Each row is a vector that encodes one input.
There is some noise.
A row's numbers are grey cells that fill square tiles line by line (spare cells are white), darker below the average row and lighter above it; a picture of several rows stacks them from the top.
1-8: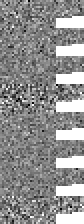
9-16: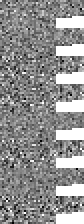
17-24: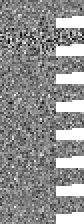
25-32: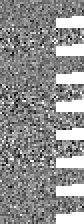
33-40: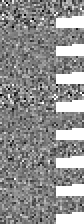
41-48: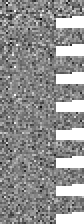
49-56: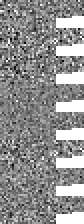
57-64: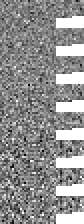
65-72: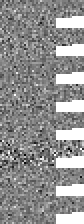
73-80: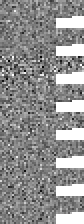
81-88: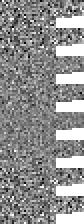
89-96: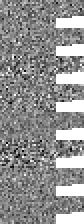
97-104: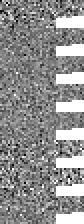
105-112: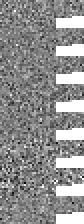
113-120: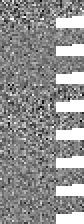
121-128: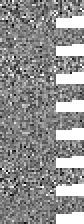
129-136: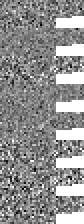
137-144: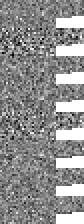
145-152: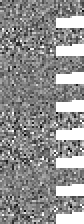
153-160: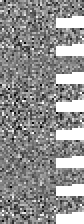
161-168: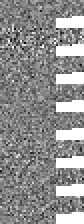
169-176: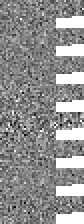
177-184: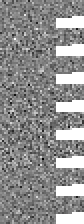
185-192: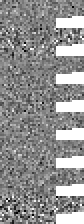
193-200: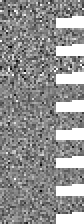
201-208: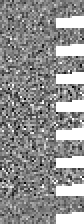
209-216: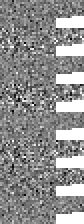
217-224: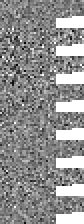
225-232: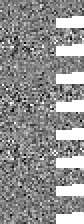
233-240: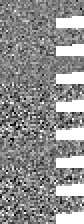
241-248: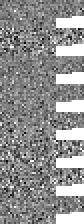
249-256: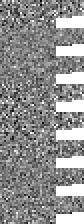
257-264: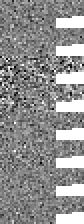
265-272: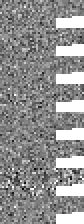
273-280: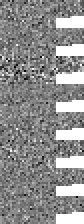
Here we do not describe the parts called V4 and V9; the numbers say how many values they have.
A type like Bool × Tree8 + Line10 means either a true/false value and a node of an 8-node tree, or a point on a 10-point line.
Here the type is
Bool × Bool × Bool × Bool × Line11 × V4 + Circle10 × Line7 × Line8 × V9.
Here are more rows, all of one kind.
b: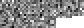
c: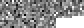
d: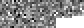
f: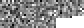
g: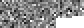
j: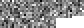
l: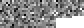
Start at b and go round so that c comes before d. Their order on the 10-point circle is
b, l, j, g, c, d, f.
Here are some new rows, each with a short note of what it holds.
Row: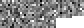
a point on a 10-point circle, a point on a 7-point line, a point on an 8-point line and a value of V9
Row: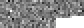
a point on an 11-point line, four true/false values and a value of V4
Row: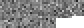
a point on an 11-point line, four true/false values and a value of V4
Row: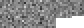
a point on an 11-point line, four true/false values and a value of V4
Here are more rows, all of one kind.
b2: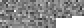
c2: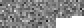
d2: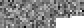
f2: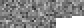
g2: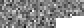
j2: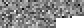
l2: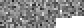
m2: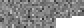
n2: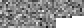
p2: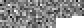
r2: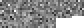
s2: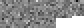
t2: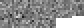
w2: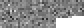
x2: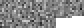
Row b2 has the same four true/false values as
c2, p2, r2 and x2.
